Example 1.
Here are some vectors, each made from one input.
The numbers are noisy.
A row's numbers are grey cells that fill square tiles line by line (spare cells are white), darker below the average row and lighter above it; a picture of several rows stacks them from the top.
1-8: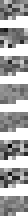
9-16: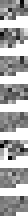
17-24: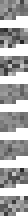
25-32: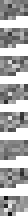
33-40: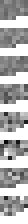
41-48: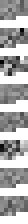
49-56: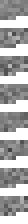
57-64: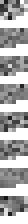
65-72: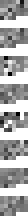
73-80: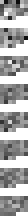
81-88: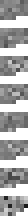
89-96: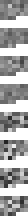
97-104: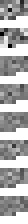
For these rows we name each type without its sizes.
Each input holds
either a label, or four true/false values.
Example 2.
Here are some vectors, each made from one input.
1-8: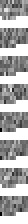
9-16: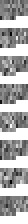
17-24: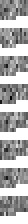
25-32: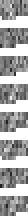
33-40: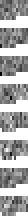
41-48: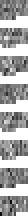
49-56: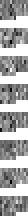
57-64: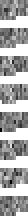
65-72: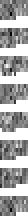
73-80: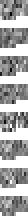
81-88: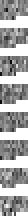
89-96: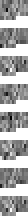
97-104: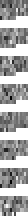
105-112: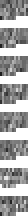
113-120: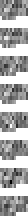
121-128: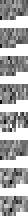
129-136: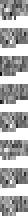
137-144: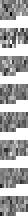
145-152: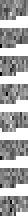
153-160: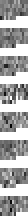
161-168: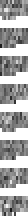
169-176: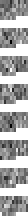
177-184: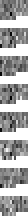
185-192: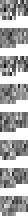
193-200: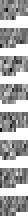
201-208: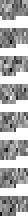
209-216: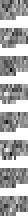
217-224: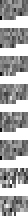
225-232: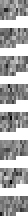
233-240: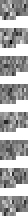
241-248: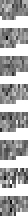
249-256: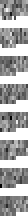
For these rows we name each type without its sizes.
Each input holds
a list of points on a line.
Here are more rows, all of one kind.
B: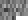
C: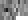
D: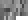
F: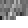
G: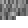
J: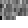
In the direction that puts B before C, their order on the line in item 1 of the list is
J, G, F, D, B, C.
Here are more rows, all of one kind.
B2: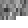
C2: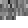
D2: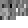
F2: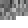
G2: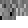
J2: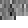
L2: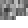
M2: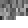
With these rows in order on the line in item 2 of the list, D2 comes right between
C2 and M2.
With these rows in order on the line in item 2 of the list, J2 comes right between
B2 and G2.
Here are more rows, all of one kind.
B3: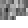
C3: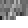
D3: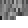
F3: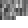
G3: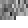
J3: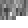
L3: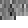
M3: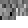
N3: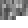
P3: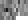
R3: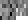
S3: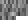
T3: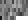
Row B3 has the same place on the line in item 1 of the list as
D3, N3, S3 and T3.
